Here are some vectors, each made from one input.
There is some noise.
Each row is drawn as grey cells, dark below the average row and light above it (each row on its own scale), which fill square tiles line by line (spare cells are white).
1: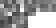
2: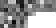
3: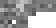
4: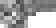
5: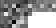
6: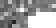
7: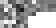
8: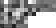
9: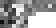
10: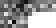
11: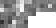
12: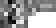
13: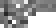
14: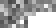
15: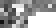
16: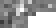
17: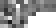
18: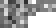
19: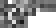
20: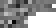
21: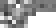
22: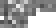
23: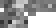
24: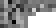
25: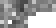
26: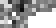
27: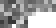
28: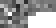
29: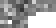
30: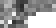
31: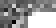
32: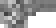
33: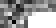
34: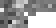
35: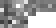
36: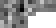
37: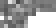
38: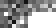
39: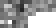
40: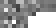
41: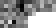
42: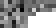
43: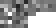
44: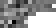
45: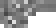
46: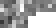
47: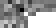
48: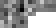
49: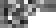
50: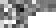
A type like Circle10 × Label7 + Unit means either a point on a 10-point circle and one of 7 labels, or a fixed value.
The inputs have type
Bool × Bool × Bool.
